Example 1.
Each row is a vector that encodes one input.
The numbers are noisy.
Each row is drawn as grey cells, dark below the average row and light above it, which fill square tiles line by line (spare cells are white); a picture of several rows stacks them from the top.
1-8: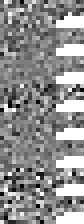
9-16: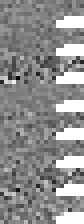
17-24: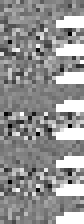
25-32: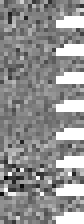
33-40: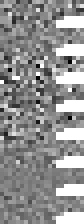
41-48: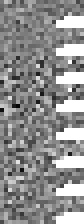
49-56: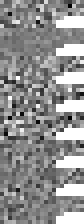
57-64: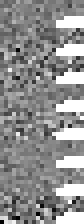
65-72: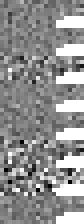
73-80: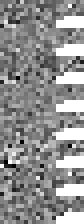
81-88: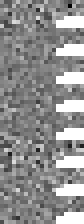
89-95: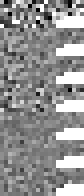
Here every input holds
a point on a 6-point line, a node of a 10-node tree and a true/false value.
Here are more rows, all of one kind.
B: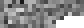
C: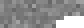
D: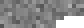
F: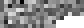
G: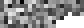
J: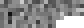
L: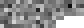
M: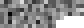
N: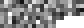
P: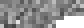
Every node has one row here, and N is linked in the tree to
M.
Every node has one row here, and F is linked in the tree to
B, D and L.
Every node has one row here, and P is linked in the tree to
G.
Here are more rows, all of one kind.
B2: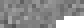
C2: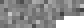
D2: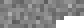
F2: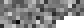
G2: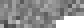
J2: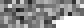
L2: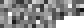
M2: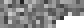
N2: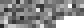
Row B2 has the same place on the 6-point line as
D2 and L2.
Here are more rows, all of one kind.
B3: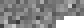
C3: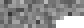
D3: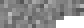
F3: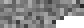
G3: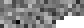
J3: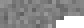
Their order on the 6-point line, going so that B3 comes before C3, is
B3, D3, C3, J3, G3, F3.
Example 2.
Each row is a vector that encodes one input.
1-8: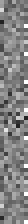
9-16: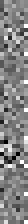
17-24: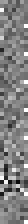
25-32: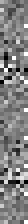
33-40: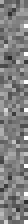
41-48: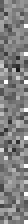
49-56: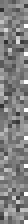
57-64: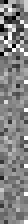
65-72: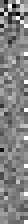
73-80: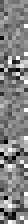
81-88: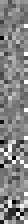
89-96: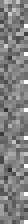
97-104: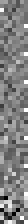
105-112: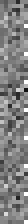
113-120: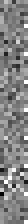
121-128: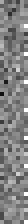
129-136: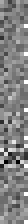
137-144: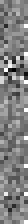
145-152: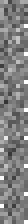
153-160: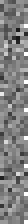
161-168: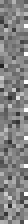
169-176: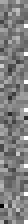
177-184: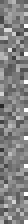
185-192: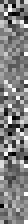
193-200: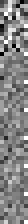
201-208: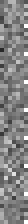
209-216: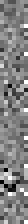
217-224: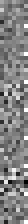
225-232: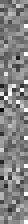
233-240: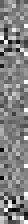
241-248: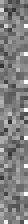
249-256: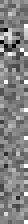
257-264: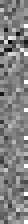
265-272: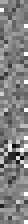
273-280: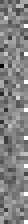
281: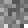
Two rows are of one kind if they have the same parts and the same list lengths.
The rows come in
3 kinds.
